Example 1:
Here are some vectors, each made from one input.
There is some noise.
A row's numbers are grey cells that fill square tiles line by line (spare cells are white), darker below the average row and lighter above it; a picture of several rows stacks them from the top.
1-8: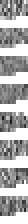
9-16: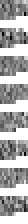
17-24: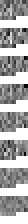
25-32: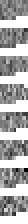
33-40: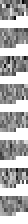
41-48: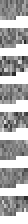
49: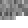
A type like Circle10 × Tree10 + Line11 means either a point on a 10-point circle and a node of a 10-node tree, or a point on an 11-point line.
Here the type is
Line10.
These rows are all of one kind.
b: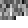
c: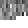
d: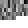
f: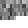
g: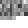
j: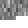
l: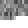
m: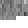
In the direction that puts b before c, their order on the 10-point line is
f, j, l, d, g, m, b, c.
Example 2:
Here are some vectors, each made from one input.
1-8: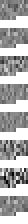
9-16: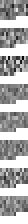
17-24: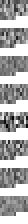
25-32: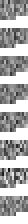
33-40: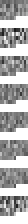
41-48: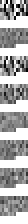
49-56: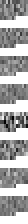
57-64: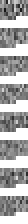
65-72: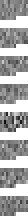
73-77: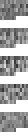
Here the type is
Tree11.
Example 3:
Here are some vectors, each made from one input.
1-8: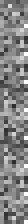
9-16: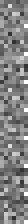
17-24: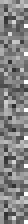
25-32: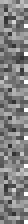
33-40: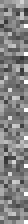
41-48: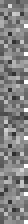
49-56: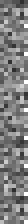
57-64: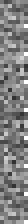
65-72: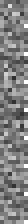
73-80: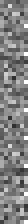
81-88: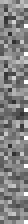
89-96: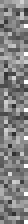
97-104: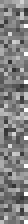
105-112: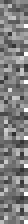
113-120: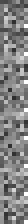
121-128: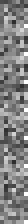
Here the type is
Bool × Bool × Bool.
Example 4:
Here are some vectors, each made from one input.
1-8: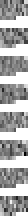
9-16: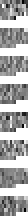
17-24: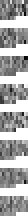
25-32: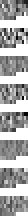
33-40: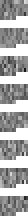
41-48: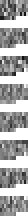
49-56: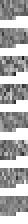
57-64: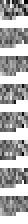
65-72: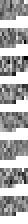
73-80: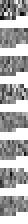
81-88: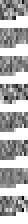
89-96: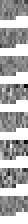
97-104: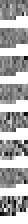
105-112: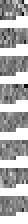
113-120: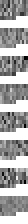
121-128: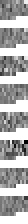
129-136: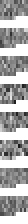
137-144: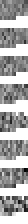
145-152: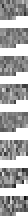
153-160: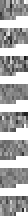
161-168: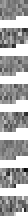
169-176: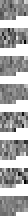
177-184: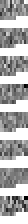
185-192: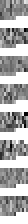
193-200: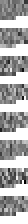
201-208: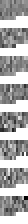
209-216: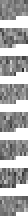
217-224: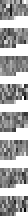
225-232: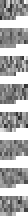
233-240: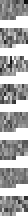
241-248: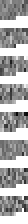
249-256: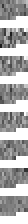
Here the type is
Line10.
